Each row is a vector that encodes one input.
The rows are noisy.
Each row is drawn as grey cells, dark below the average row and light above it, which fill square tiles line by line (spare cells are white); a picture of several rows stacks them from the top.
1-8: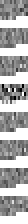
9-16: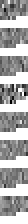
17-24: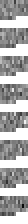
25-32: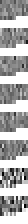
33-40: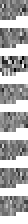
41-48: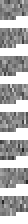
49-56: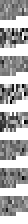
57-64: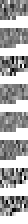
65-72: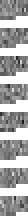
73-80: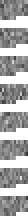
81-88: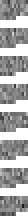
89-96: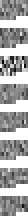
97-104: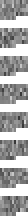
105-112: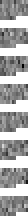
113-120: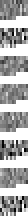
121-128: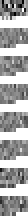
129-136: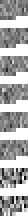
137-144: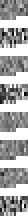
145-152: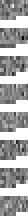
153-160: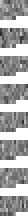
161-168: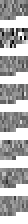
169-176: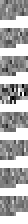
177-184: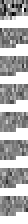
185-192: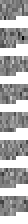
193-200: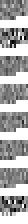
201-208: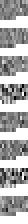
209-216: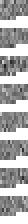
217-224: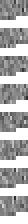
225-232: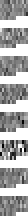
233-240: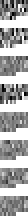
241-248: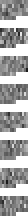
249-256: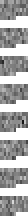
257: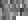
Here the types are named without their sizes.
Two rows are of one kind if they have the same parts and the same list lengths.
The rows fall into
3 kinds.
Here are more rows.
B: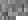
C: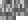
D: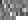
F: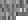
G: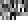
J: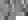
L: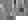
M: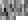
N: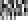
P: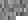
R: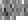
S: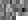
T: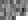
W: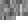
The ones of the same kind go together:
B, C, D, F, J, L, M, P, R, W
G, N
S, T

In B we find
a label and four true/false values.
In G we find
a point on each of two lines.
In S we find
a label.
